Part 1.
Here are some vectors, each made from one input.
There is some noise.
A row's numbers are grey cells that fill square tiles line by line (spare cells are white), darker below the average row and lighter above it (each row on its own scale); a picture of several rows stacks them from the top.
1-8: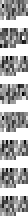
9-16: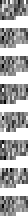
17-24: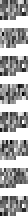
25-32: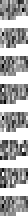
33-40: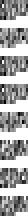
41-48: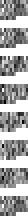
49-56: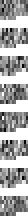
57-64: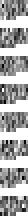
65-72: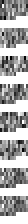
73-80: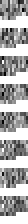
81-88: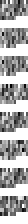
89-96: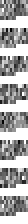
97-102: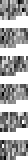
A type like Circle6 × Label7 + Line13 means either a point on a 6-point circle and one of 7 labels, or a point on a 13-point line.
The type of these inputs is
Bool × Bool × Bool.
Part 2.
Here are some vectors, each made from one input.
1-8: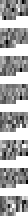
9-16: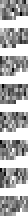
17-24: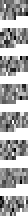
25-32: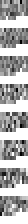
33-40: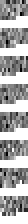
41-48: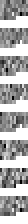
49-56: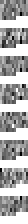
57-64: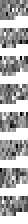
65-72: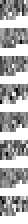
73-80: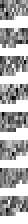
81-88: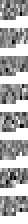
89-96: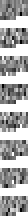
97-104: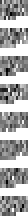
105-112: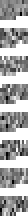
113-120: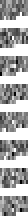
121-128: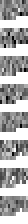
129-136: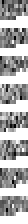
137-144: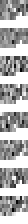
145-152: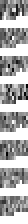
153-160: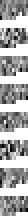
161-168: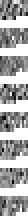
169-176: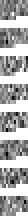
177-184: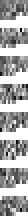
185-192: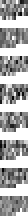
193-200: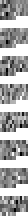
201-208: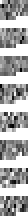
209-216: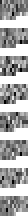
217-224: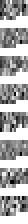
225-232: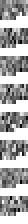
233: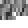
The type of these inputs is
Circle11 + Unit.
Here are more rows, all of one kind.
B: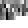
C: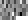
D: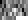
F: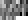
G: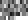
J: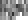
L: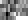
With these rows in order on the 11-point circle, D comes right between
B and J.
